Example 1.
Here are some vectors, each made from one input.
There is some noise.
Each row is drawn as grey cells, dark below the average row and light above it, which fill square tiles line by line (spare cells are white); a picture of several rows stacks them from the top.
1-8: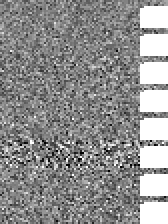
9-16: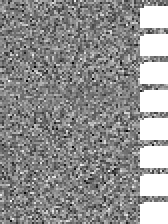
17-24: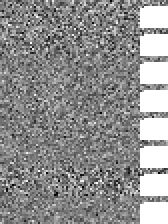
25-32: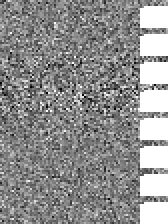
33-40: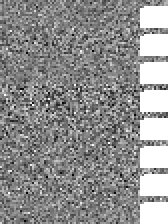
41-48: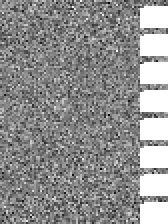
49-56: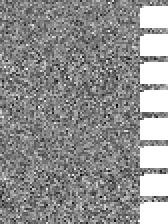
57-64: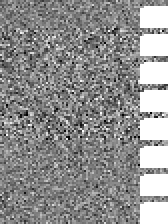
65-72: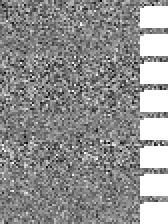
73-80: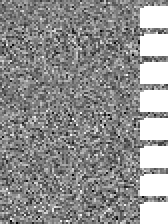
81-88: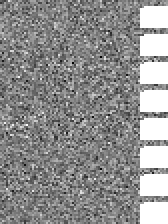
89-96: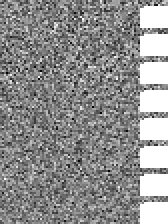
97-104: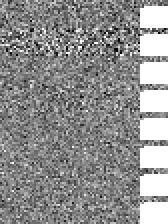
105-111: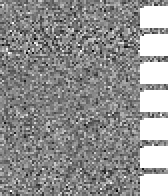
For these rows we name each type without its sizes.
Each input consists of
a point on a line.
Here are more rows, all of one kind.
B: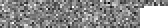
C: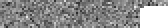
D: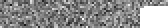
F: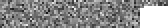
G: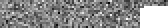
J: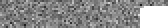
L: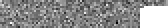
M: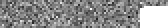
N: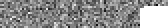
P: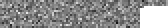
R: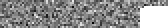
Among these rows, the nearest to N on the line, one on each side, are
M and P.
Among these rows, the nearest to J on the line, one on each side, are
D and R.
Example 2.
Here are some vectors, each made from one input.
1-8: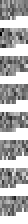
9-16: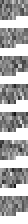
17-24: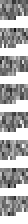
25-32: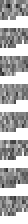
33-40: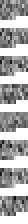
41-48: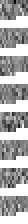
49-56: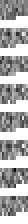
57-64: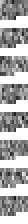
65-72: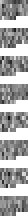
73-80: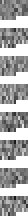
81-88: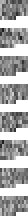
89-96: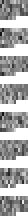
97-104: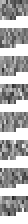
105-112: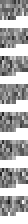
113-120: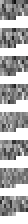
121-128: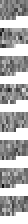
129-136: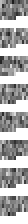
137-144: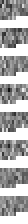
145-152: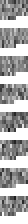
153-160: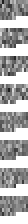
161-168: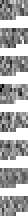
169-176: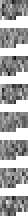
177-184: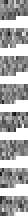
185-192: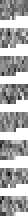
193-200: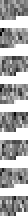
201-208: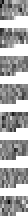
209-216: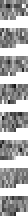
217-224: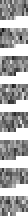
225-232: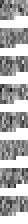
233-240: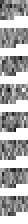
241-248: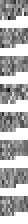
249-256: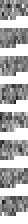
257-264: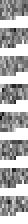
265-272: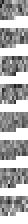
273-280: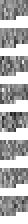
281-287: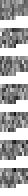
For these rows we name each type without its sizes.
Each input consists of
a point on each of two lines.
